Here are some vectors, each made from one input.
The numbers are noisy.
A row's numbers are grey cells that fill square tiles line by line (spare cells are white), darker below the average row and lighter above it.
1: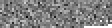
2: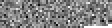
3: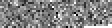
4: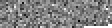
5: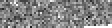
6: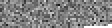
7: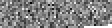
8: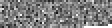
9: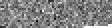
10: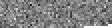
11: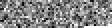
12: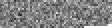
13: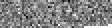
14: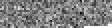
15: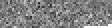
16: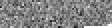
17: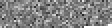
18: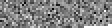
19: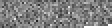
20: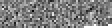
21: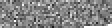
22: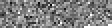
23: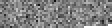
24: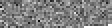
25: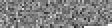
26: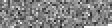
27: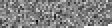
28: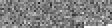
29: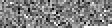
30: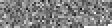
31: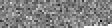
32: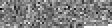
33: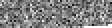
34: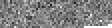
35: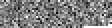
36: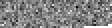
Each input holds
one of 5 labels and a point on a 5-point line.
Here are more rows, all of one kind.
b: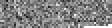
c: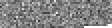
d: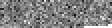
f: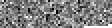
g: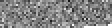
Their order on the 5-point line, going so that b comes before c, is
b, g, c, d, f.
